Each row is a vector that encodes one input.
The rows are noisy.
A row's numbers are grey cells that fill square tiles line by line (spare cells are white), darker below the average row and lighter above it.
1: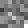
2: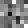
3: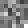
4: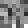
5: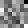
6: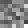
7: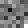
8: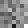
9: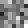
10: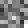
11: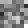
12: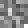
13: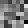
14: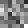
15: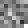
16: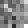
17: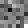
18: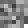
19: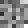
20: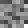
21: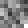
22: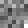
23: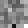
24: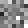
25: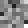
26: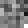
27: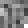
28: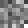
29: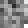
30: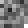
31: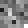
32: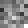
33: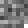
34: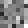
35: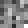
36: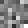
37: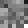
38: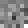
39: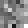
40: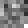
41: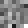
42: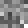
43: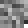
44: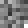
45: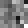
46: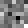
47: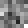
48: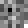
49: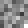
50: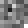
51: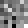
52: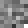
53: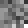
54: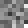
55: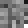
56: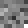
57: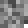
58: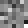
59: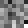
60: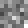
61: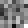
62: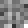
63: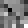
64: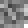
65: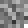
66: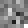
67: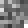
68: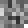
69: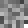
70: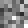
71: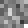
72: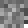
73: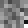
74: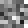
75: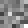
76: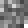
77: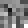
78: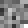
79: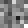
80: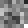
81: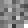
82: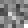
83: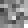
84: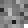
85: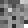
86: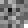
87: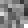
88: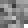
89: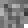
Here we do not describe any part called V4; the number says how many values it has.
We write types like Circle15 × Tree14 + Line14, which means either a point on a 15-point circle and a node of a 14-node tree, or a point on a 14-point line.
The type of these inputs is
Line5 × (Line6 + V4).
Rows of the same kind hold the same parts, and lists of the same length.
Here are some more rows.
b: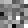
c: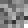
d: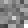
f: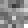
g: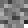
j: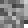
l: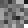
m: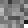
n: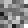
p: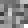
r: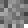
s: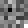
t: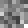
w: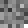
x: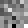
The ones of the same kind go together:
b, c, d, f, j, n, p, x
g, l, m, r, s, t, w

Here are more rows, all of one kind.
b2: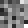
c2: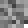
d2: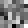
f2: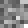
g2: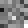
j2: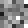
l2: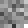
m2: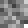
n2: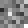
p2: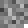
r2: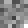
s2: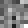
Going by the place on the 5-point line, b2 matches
c2 and m2.
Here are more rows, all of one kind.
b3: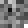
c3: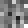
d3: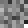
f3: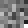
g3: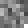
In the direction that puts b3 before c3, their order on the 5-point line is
b3, g3, f3, d3, c3.
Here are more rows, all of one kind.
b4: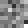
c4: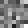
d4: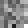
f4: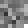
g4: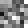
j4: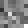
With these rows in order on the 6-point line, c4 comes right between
b4 and d4.
